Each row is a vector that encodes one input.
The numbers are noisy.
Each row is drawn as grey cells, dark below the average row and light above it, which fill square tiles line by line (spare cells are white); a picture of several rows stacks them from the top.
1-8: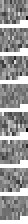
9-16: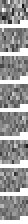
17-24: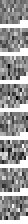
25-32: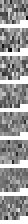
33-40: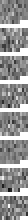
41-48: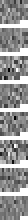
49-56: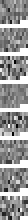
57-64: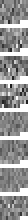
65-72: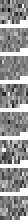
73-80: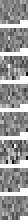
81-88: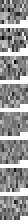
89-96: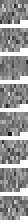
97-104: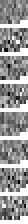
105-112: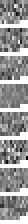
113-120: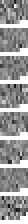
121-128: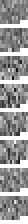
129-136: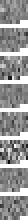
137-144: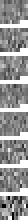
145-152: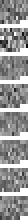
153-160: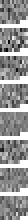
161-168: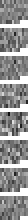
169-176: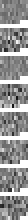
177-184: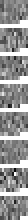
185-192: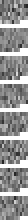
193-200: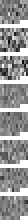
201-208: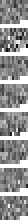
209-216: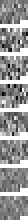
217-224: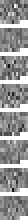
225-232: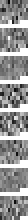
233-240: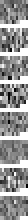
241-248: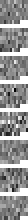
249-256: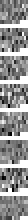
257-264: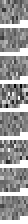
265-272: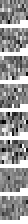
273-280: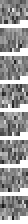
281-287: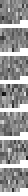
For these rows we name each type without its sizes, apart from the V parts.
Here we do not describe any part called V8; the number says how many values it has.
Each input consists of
a point on a circle, together with either a point on a line, or a value of V8.
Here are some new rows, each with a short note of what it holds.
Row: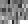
a point on a circle and a value of V8
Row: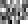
a point on a circle and a value of V8
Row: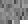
a point on a circle and a point on a line
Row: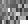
a point on a circle and a point on a line
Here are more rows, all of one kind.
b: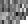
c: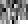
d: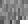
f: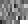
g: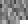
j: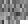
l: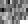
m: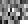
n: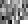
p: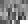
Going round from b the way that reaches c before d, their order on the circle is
b, f, j, g, l, c, n, m, p, d.
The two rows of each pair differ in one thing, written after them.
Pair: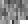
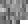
the place on the circle
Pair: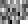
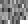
the value of V8
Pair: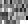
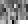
the place on the circle
